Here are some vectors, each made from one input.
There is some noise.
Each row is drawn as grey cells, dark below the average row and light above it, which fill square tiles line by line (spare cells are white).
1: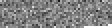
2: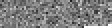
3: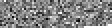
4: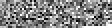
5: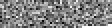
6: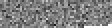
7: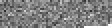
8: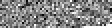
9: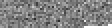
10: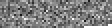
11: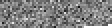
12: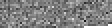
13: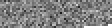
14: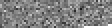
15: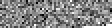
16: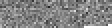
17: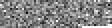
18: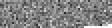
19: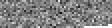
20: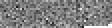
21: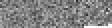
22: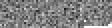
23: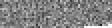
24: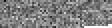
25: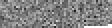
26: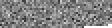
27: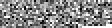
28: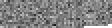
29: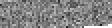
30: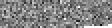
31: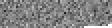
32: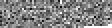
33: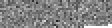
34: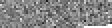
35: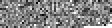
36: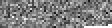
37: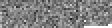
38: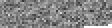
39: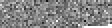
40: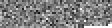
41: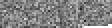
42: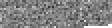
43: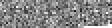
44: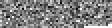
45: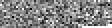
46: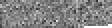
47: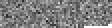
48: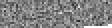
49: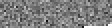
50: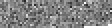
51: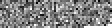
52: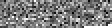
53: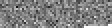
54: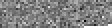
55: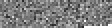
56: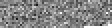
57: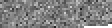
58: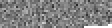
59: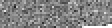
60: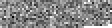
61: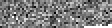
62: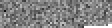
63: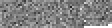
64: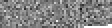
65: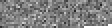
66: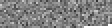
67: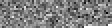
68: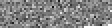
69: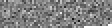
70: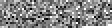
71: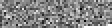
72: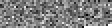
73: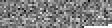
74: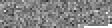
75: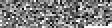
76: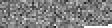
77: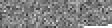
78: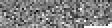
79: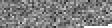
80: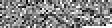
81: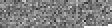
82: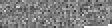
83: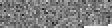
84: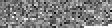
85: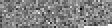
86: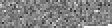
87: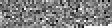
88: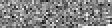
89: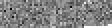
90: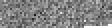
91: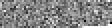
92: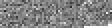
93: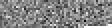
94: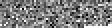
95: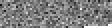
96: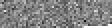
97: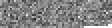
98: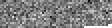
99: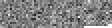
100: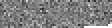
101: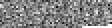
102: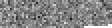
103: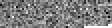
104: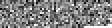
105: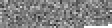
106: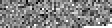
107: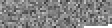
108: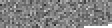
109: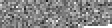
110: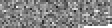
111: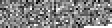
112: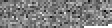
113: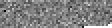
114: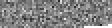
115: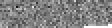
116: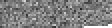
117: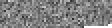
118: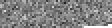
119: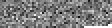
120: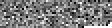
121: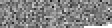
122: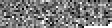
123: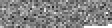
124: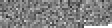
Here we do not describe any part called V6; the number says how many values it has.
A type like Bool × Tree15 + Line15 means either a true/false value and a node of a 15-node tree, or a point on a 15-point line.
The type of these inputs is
List2(Bool × V6).
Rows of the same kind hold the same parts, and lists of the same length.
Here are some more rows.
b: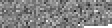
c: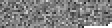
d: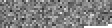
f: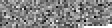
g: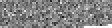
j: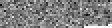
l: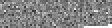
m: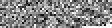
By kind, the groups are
b, f, l
c, d, g, j
m

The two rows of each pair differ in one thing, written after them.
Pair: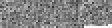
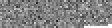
the value of V6 in item 1 of the list
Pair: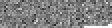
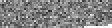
the true/false value in item 1 of the list
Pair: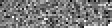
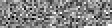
the true/false value in item 1 of the list
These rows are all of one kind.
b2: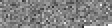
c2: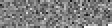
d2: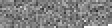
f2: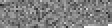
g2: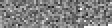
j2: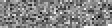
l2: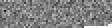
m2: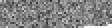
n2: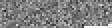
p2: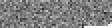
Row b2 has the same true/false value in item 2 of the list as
j2, l2, n2 and p2.
